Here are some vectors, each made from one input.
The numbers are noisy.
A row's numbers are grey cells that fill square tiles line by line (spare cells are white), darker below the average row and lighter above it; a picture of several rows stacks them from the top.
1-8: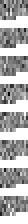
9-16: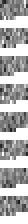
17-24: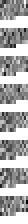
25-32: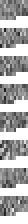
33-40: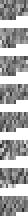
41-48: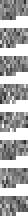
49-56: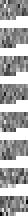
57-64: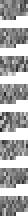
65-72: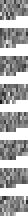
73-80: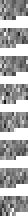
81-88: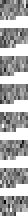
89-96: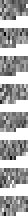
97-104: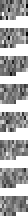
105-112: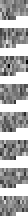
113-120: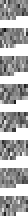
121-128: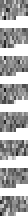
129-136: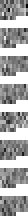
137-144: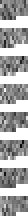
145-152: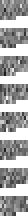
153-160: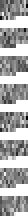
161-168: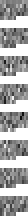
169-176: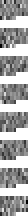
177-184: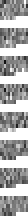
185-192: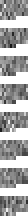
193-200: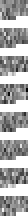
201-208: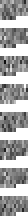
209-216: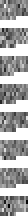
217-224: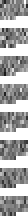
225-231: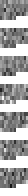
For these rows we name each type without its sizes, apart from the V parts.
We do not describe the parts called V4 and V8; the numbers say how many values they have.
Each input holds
a true/false value and a value of V4, together with either a point on a circle, or a value of V8.
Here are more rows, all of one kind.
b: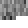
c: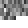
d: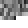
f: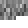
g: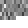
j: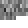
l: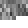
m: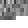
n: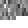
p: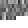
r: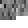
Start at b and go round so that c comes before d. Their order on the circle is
b, m, g, n, c, l, d, f, p, r, j.
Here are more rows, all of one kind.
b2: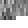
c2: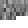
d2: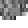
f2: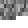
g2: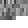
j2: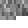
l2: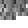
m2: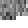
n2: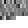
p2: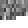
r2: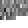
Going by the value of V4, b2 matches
c2 and j2.
